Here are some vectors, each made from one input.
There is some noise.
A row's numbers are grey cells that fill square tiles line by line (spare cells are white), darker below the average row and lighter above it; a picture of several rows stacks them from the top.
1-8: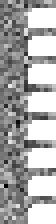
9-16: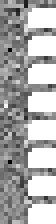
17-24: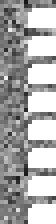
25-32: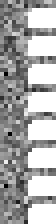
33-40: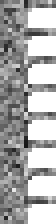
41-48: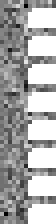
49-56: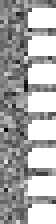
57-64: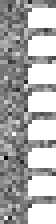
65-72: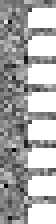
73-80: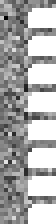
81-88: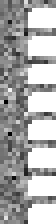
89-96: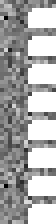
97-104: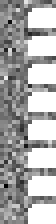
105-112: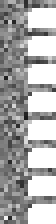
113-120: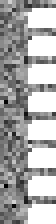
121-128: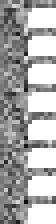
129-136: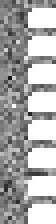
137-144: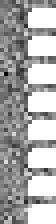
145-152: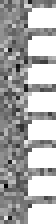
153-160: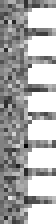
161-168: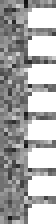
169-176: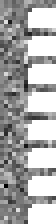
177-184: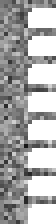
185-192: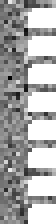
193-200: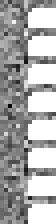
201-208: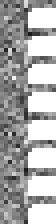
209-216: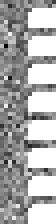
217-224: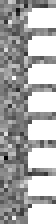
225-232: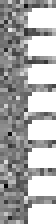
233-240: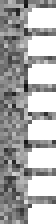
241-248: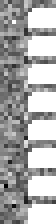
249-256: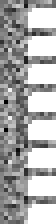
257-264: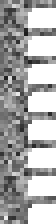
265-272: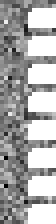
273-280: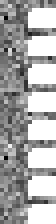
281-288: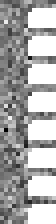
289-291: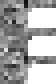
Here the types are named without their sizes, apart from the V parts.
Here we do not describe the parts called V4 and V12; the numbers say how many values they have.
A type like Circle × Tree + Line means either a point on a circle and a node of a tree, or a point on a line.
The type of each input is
Bool × V12 + List(Circle) × V4.
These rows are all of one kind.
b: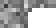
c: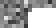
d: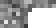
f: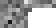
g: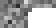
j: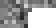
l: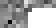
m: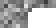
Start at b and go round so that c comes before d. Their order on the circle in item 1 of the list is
b, c, j, d, g, f, l, m.
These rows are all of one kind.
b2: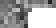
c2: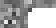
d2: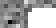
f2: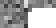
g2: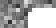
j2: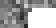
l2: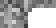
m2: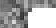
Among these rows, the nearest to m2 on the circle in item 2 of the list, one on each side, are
j2 and l2.
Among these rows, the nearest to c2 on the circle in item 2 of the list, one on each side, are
f2 and g2.
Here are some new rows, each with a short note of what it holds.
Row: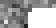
a value of V4, together with a list of two items
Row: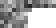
a true/false value and a value of V12
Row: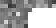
a value of V4, together with a list of one item
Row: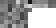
a value of V4, together with a list of one item
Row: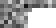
a true/false value and a value of V12
